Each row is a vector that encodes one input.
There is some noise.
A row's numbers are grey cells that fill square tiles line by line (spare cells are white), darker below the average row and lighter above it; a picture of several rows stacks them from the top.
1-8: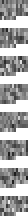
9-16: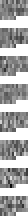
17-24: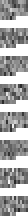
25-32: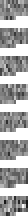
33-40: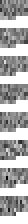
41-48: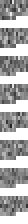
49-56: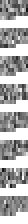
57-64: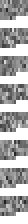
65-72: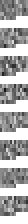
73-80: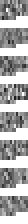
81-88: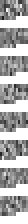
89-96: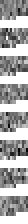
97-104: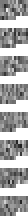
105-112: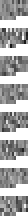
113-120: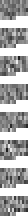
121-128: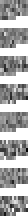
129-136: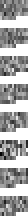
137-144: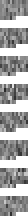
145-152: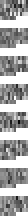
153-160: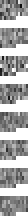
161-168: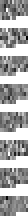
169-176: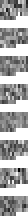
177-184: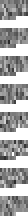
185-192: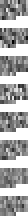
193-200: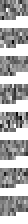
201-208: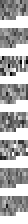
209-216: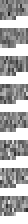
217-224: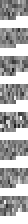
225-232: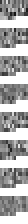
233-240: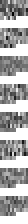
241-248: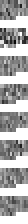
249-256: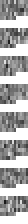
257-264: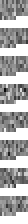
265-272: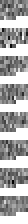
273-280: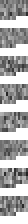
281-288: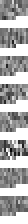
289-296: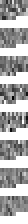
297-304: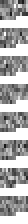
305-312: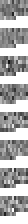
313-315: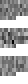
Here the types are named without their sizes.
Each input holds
a list of points on a line.
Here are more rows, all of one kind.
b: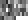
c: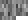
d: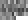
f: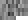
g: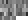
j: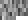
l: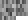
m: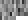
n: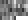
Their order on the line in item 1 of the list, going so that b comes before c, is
b, j, m, f, d, l, n, c, g.
